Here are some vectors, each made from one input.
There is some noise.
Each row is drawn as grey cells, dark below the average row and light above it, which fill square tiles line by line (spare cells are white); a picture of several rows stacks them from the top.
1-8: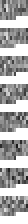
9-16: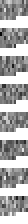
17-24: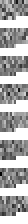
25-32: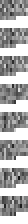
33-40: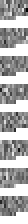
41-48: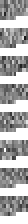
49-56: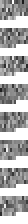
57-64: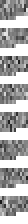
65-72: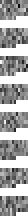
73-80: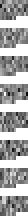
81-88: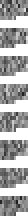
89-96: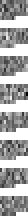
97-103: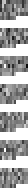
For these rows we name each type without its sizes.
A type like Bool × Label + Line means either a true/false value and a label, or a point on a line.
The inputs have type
Label × (Label + Line).
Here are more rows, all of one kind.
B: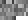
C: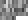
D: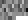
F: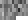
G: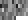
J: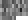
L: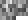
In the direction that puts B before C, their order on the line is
F, G, J, B, D, L, C.
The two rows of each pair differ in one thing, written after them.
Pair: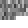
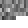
the label
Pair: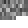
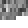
the place on the line
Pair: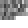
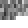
the place on the line
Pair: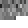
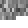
the place on the line
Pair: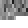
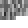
the label
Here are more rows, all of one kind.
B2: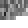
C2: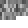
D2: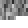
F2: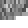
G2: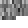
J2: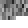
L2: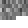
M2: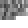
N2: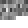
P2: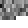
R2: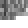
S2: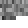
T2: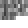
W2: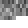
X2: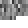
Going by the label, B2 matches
F2, M2, R2 and T2.
